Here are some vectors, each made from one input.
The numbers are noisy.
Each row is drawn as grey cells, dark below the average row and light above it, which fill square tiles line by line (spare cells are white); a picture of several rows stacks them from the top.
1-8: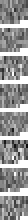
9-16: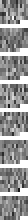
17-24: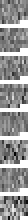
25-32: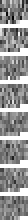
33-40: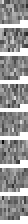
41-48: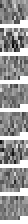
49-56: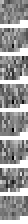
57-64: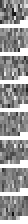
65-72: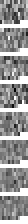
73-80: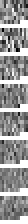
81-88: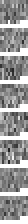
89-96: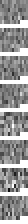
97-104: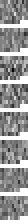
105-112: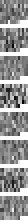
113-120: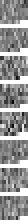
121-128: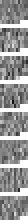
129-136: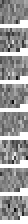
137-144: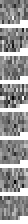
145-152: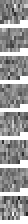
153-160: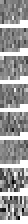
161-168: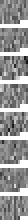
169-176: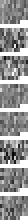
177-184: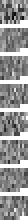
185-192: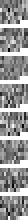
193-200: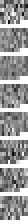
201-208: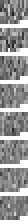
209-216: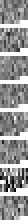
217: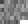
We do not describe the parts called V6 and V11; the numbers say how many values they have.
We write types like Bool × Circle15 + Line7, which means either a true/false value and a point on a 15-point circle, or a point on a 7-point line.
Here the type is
(Line5 + V11) × (Line7 + V6).
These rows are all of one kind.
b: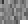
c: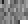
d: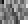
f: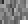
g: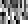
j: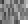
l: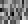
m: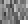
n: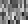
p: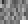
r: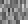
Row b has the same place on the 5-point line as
d, g and r.
